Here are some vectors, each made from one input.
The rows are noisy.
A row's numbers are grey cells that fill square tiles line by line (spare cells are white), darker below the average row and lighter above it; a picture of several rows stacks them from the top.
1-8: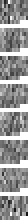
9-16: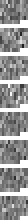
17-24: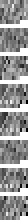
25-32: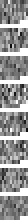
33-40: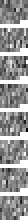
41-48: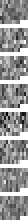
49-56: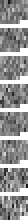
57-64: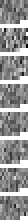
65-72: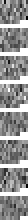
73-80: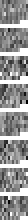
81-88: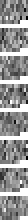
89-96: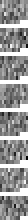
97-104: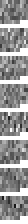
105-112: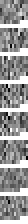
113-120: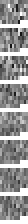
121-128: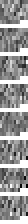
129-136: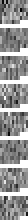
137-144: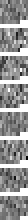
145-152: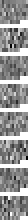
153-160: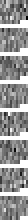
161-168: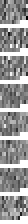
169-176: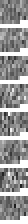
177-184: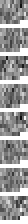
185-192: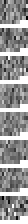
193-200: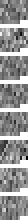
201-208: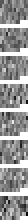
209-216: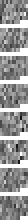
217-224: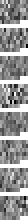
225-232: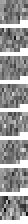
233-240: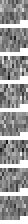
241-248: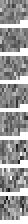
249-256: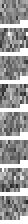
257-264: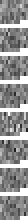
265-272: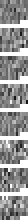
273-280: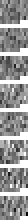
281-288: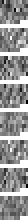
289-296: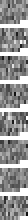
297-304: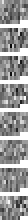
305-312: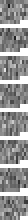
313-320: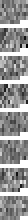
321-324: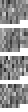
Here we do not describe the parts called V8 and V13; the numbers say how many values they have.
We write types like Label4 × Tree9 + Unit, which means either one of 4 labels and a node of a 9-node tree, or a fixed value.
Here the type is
List2(Circle9) + (Tree10 + Unit) × V8 × V13.
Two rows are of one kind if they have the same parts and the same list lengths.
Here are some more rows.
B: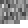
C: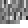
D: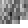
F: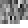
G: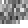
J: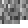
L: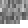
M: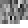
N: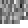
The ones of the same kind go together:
B, D, G, L
C
F, M
J
N

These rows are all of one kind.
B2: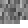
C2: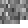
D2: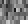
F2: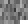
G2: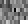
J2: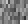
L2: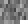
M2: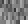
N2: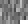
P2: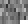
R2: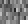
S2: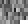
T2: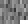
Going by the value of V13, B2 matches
F2, G2 and L2.
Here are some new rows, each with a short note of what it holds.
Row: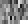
the empty list
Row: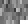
a value of V8 and a value of V13
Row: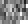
a list of two items
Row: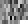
the empty list
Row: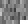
a value of V8 and a value of V13
